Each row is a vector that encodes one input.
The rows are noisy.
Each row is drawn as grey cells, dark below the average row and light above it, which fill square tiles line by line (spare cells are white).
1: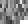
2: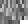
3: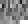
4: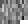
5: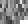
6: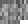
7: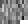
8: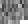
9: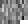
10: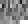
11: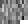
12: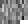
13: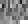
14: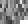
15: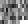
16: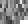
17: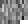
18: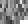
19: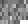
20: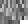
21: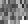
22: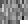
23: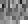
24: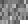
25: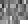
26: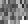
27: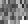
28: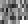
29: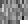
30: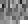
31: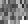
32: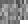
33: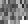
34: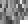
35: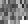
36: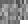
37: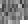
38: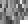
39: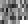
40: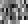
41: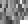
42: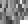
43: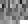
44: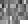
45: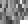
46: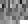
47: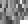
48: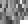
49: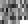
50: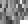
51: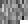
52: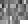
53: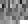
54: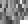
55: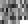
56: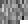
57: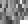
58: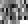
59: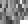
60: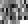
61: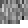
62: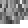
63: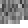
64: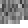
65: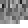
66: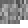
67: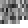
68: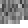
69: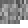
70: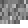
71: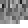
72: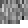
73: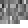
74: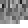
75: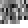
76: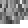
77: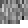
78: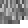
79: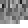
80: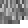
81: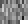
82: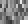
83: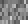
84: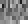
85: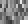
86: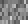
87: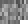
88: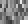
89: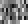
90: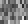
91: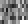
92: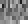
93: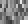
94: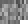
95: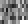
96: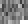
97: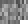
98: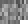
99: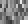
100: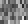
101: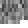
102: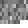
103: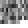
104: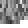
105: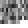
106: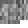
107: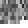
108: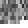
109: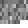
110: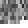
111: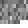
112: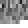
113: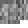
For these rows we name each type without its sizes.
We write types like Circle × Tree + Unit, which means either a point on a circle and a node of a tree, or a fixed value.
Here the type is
Line.
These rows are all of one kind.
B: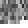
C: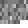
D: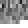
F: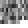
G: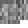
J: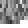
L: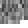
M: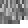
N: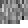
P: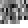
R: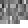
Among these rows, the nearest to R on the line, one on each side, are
C and D.
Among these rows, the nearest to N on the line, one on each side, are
G and M.
